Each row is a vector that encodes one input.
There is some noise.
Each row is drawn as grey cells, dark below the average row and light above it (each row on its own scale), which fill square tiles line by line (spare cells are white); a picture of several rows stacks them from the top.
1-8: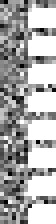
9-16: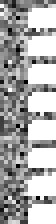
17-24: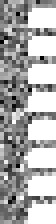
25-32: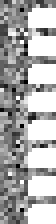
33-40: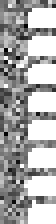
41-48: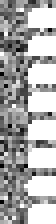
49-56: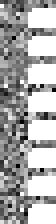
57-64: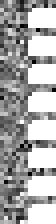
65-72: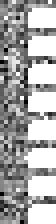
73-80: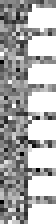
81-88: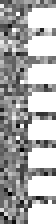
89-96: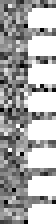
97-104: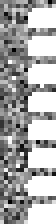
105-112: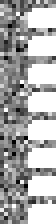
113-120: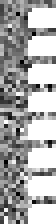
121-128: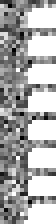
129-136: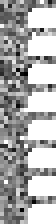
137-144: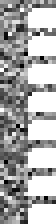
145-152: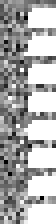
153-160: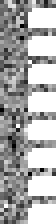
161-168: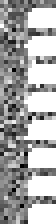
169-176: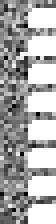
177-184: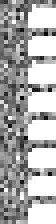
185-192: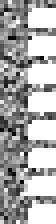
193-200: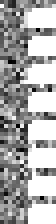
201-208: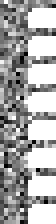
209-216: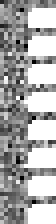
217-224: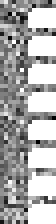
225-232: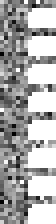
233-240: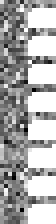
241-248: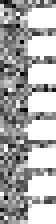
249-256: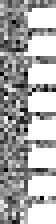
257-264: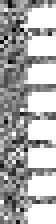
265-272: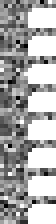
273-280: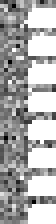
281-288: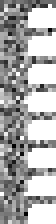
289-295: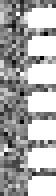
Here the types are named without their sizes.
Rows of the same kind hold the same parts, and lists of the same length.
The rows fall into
2 kinds.
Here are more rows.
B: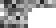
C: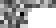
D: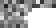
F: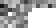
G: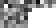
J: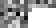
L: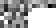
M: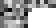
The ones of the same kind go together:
B, C, F, G, J, L, M
D

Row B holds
a label and four true/false values.
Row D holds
a point on a line and four true/false values.
